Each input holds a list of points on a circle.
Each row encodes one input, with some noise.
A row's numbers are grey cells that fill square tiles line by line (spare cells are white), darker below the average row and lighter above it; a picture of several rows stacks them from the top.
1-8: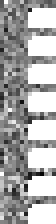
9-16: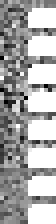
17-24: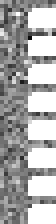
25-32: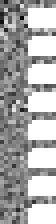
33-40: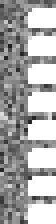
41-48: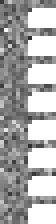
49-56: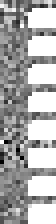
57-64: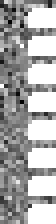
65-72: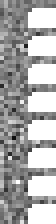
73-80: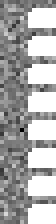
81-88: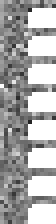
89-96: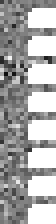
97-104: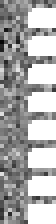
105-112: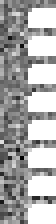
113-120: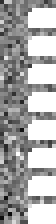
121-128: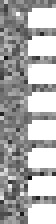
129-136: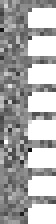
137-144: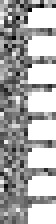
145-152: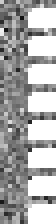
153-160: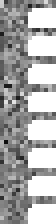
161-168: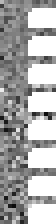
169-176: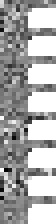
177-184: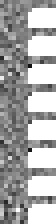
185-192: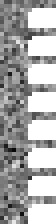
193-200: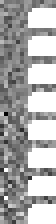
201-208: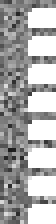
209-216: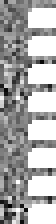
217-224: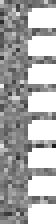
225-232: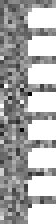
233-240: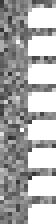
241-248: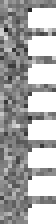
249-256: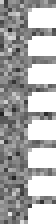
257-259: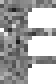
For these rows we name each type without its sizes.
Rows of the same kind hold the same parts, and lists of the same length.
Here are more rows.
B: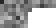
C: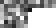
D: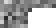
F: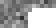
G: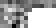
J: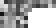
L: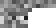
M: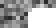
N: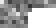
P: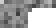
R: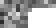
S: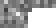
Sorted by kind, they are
B, D, F
C, N, R, S
G, M, P
J, L

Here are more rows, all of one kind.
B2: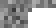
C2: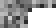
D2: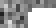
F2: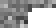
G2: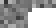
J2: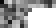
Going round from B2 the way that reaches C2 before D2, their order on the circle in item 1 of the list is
B2, C2, F2, D2, J2, G2.
